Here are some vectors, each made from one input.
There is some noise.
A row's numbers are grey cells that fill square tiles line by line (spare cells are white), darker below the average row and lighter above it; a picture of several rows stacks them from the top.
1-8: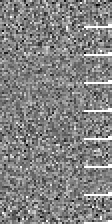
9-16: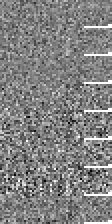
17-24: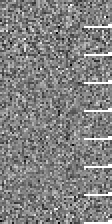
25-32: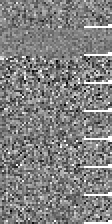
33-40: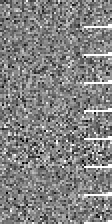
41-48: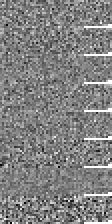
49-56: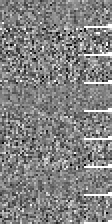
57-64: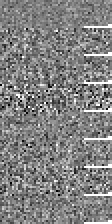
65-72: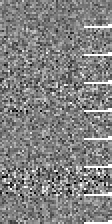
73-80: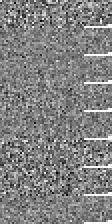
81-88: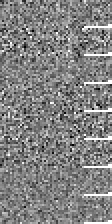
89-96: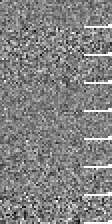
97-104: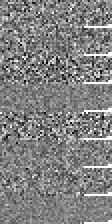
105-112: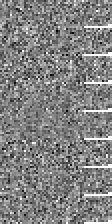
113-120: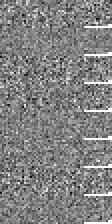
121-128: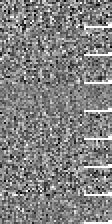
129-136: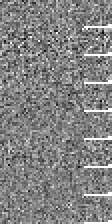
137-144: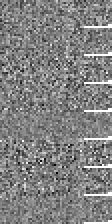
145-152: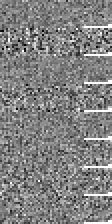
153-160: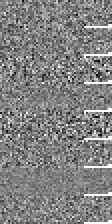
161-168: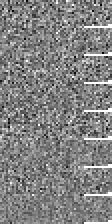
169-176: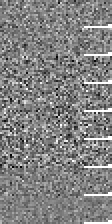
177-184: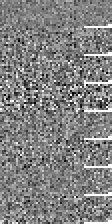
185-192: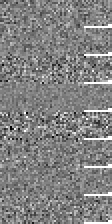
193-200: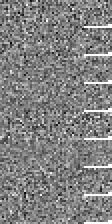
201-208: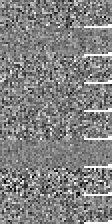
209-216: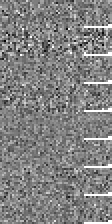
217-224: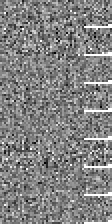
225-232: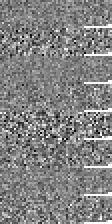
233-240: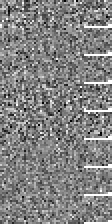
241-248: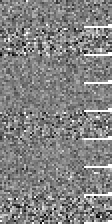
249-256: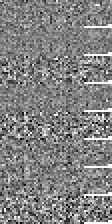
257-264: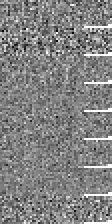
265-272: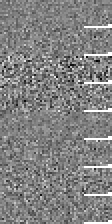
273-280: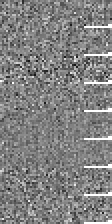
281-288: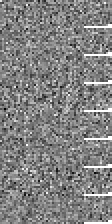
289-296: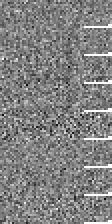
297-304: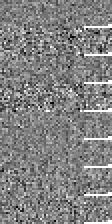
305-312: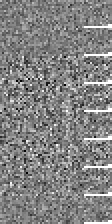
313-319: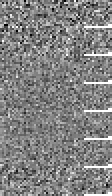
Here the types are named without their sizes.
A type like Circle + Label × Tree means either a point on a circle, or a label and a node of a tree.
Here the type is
(Bool × Bool × Bool + Label) × List(Circle).
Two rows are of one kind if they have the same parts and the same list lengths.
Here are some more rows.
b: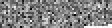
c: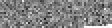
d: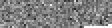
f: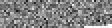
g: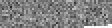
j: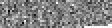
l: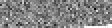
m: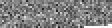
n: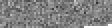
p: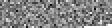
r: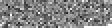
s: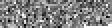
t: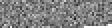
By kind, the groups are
b, d, m, s
c, g, r
f, j
l
n, t
p

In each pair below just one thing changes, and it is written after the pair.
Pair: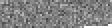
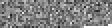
the place on the circle in item 1 of the list
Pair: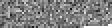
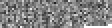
the place on the circle in item 2 of the list
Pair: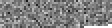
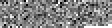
the place on the circle in item 2 of the list
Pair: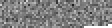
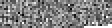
one of the three true/false values
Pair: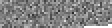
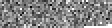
the place on the circle in item 1 of the list
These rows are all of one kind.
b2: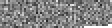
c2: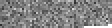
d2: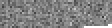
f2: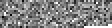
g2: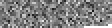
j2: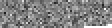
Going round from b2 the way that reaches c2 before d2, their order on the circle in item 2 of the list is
b2, c2, f2, g2, d2, j2.
